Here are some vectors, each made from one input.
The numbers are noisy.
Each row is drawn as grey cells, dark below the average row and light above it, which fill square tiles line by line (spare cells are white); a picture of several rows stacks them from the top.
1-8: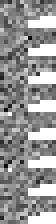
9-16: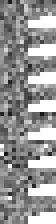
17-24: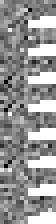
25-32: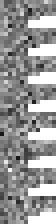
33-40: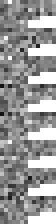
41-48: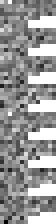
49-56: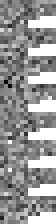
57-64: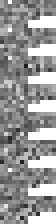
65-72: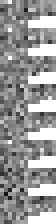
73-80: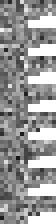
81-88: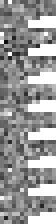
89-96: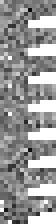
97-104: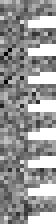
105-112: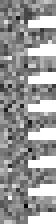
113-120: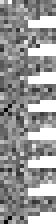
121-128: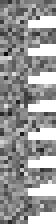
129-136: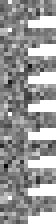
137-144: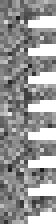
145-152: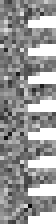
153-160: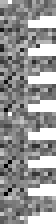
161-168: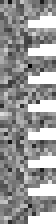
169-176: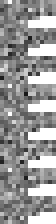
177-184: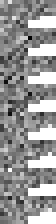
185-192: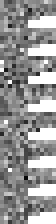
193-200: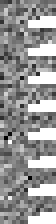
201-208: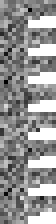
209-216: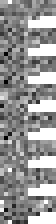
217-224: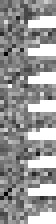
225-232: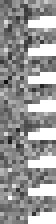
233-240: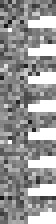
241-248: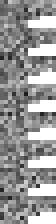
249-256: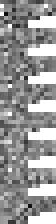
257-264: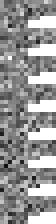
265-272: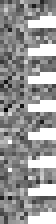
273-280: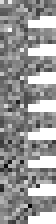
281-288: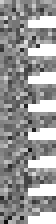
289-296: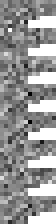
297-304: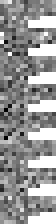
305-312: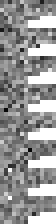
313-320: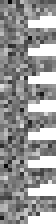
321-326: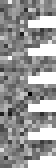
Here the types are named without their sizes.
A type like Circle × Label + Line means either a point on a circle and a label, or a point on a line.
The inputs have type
(Bool × Bool × Bool + Unit) × Circle + List(Line).
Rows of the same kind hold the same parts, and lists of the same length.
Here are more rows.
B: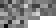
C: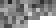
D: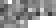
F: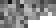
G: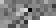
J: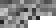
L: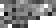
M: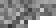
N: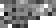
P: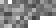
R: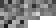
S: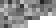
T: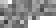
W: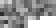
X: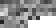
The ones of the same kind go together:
B, R
C, F, S
D, P, T, W
G, M
J, X
L, N

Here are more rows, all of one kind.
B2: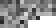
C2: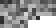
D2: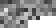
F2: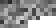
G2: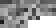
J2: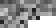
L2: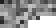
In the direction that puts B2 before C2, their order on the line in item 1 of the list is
J2, D2, G2, F2, B2, C2, L2.
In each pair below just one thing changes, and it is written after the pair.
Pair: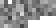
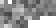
the place on the circle
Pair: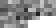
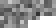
the place on the circle
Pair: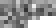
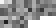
the place on the circle
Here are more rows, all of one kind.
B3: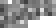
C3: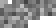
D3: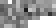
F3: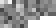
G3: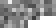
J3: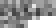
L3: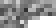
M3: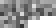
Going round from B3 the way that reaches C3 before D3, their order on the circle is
B3, G3, C3, F3, M3, J3, D3, L3.
